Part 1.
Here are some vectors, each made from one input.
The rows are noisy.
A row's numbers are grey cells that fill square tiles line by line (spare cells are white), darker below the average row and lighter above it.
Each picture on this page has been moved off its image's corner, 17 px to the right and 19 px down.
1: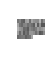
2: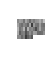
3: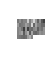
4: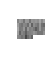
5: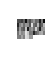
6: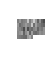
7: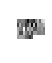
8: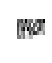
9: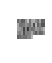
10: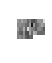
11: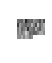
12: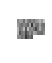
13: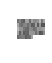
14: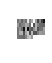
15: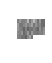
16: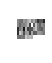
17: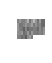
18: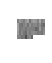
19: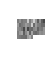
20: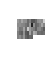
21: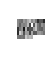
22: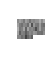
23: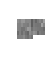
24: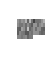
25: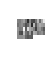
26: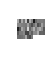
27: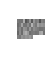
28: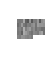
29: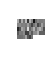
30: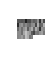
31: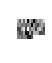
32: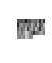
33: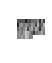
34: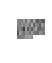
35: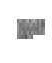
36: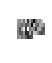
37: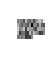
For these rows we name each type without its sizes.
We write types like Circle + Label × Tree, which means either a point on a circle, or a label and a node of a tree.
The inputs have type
Tree.
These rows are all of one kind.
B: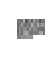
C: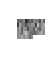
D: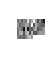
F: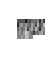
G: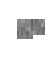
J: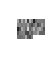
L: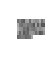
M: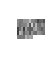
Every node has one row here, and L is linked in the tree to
D.
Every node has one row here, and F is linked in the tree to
C.
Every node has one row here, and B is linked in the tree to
C and G.
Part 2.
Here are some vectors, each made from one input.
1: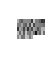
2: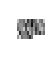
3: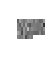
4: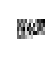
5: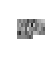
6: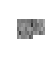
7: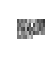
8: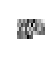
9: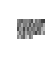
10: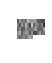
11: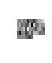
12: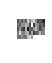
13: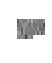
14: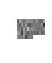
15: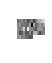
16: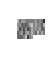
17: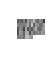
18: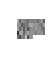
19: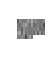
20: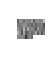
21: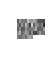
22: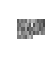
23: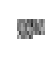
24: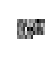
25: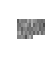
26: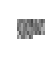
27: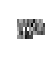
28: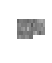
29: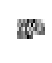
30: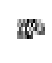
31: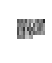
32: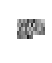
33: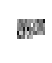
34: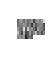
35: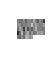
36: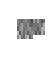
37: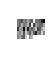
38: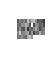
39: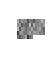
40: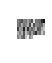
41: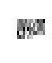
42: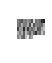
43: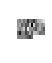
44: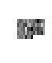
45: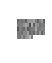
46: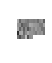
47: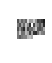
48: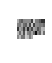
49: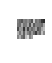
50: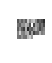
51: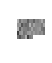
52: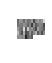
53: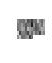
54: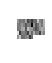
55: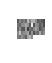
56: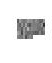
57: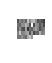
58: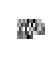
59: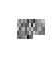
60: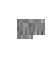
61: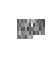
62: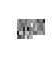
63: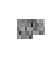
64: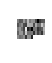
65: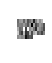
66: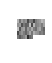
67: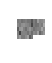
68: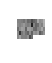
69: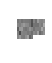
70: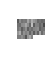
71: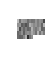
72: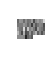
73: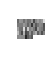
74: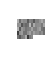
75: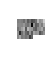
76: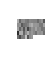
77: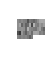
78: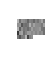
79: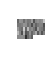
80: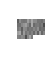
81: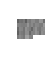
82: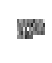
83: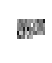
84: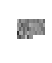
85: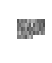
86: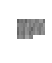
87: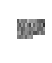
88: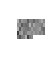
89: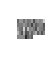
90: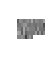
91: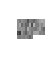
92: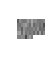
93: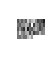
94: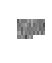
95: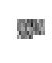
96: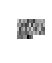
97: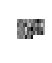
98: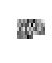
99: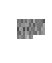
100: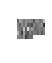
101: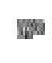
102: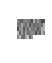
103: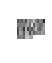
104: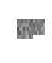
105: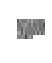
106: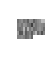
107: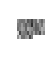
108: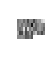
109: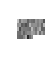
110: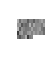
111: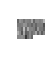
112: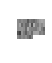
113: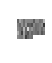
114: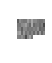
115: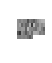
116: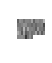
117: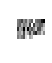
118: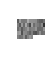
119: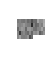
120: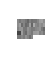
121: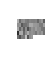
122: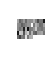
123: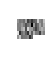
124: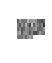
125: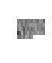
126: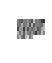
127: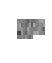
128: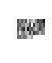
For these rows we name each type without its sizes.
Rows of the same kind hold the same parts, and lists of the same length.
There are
2 kinds of row.
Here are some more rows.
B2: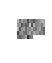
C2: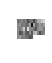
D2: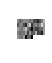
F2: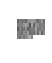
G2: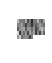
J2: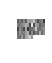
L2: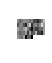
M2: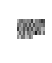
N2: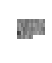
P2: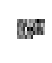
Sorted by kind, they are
B2, C2, F2, G2, J2, M2, N2
D2, L2, P2

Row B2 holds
a node of a tree.
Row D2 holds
a fixed value.
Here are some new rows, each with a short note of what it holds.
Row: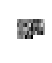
a fixed value
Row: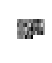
a fixed value
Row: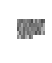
a node of a tree
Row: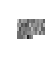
a node of a tree
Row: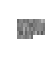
a node of a tree
